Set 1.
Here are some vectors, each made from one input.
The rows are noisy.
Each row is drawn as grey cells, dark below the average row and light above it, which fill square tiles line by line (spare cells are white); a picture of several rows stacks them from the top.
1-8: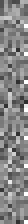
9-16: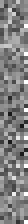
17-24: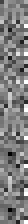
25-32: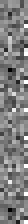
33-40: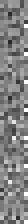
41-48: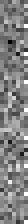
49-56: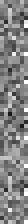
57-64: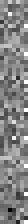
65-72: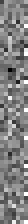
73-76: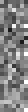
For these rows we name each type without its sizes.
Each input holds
a node of a tree.
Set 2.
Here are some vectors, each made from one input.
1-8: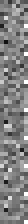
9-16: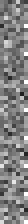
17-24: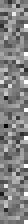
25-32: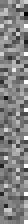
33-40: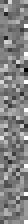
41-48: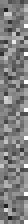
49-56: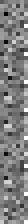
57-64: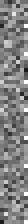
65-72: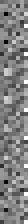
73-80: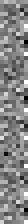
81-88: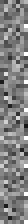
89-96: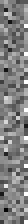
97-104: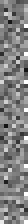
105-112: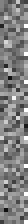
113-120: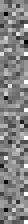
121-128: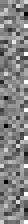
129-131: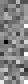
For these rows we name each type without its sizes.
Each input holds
a point on a circle.
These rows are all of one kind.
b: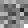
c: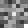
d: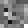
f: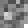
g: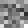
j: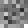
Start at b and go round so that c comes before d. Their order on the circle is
b, g, c, f, d, j.
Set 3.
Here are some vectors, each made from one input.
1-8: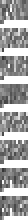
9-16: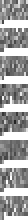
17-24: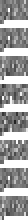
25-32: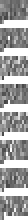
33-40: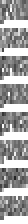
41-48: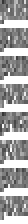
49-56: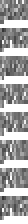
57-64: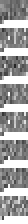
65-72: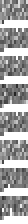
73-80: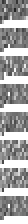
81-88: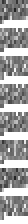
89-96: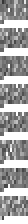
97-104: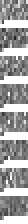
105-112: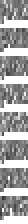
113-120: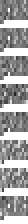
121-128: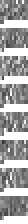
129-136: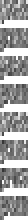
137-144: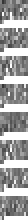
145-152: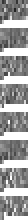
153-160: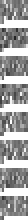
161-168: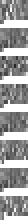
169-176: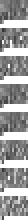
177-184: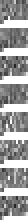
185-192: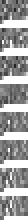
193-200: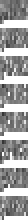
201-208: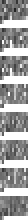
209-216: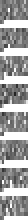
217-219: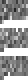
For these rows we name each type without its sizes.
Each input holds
a node of a tree.
